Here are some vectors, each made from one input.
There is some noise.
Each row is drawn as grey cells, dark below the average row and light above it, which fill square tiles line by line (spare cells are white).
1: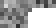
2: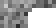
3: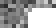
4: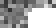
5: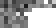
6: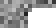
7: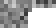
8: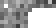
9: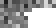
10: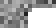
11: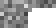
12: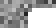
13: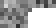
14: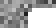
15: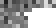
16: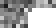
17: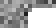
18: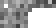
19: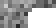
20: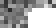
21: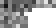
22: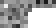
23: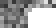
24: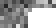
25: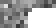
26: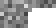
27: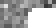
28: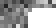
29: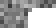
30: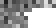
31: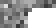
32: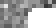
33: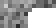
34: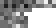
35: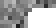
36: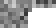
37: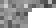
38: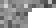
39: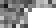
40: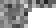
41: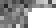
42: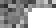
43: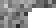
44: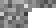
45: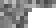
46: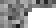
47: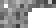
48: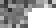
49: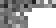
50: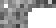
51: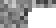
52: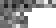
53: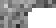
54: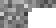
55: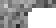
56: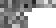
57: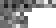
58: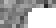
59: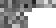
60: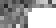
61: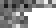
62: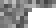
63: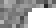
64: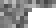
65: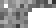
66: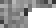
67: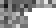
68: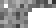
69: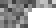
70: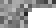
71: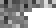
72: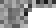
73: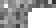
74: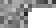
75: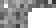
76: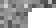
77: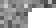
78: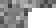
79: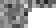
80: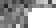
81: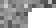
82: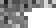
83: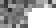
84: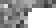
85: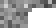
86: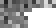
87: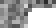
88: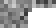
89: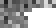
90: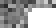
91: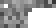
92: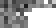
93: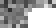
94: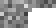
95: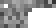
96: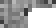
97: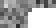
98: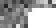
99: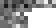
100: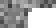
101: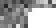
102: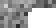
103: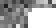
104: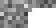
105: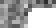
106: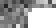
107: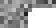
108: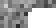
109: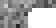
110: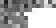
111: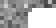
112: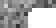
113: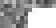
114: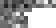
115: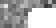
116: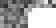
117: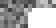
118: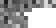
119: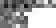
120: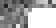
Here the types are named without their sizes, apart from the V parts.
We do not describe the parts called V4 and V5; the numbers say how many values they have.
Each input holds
either a label and a true/false value, or a value of V4 and a value of V5.
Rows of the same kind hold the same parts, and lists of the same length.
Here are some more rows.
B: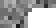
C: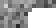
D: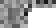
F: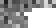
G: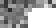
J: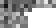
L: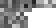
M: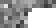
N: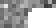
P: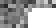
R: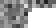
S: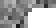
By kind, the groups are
B, C, D, M, N, R, S
F, G, J, L, P

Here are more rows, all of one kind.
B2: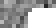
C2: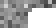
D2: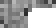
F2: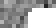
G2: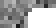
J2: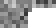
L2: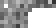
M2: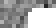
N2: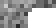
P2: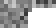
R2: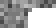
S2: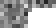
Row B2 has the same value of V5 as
C2, F2 and M2.
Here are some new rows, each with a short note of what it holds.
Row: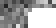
a label and a true/false value
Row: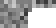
a value of V4 and a value of V5
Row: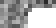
a value of V4 and a value of V5
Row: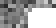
a label and a true/false value
